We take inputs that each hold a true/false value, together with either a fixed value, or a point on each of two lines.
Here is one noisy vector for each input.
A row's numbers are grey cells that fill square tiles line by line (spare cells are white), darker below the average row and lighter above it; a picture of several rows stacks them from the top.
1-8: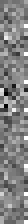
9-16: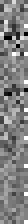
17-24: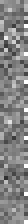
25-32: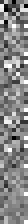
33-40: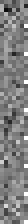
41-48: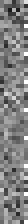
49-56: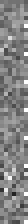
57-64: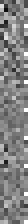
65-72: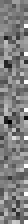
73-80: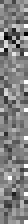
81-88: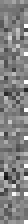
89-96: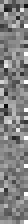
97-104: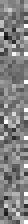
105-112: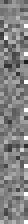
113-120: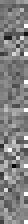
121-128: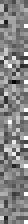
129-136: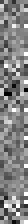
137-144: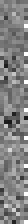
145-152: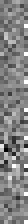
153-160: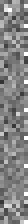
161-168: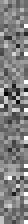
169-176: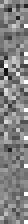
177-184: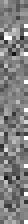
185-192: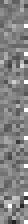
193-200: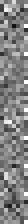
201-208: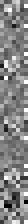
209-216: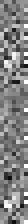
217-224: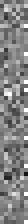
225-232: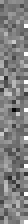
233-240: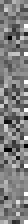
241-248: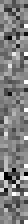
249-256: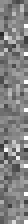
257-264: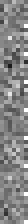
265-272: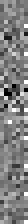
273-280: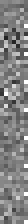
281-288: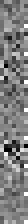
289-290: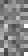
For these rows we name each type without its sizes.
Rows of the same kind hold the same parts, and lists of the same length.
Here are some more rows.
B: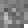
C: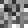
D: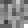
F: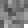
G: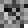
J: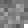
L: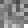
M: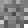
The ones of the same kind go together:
B, F, G, J, L
C, D, M

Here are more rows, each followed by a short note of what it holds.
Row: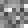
a true/false value
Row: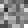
a true/false value
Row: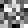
a point on each of two lines and a true/false value
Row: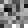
a point on each of two lines and a true/false value
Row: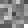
a true/false value
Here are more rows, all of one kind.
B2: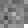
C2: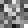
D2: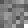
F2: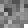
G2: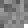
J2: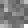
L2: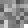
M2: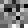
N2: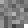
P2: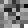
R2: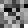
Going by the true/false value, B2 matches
F2, G2 and L2.
